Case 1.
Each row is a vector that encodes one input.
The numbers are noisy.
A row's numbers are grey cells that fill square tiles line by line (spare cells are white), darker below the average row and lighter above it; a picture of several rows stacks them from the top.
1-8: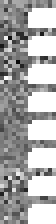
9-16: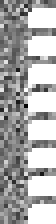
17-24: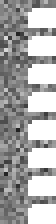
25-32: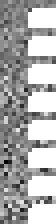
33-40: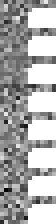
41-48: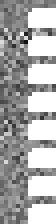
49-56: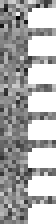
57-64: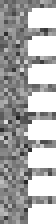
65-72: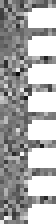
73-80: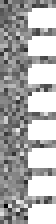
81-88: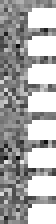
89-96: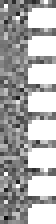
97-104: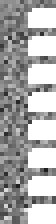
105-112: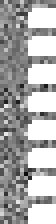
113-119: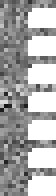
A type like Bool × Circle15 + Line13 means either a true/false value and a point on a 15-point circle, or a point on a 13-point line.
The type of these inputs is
Circle14.
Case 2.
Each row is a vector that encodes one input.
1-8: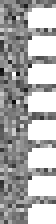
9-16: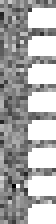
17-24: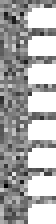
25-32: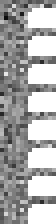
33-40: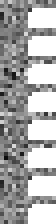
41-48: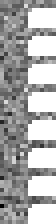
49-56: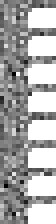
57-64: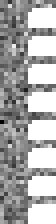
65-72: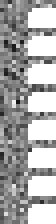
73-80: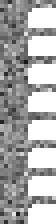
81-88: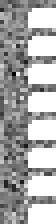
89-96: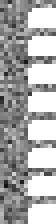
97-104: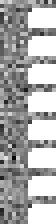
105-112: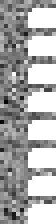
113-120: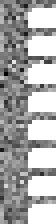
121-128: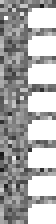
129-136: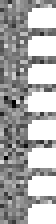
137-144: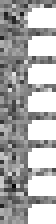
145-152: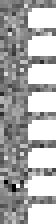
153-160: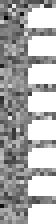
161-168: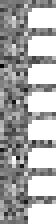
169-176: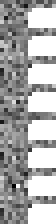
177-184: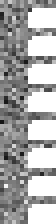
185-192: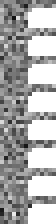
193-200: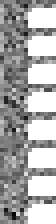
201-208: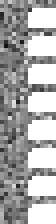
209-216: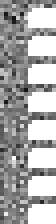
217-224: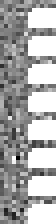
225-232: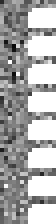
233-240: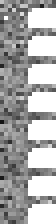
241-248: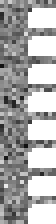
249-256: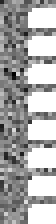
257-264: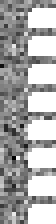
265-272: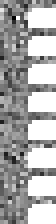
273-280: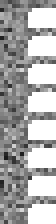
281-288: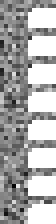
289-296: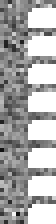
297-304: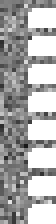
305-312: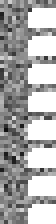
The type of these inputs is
Line9.
